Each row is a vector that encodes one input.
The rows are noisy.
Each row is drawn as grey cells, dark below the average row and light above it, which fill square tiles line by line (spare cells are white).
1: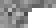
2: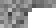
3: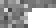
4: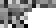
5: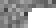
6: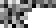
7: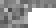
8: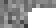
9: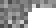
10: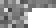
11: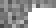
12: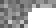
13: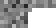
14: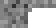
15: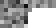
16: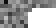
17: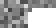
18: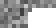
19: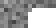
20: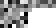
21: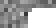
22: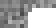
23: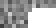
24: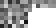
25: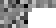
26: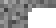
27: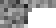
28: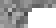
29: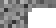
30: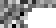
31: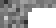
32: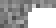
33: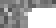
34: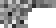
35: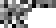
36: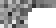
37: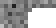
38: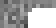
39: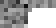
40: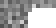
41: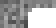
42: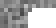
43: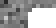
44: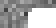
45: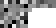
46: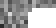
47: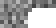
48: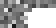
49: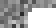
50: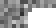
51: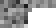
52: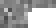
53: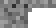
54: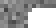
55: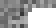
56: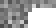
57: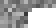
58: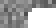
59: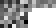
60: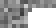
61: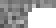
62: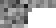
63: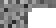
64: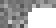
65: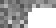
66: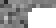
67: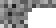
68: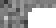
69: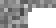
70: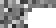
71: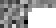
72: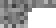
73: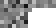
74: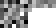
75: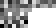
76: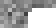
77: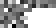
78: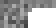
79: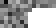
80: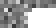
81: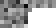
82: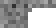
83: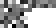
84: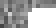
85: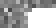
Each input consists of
either a point on a 6-point line, or a node of a 7-node tree.
